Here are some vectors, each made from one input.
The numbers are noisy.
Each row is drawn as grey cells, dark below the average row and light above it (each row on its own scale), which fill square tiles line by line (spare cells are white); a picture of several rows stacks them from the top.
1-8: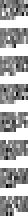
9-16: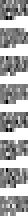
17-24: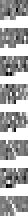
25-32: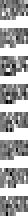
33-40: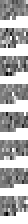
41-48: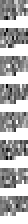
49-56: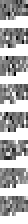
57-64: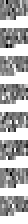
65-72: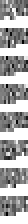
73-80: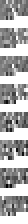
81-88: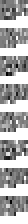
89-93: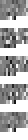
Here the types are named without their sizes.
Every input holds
a point on a line, together with either a fixed value, or three true/false values.
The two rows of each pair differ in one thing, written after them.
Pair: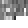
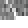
one of the three true/false values
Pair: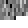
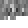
the place on the line
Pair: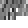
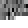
the place on the line
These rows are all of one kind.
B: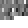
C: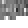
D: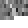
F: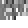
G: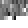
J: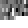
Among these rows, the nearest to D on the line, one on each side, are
C and G.
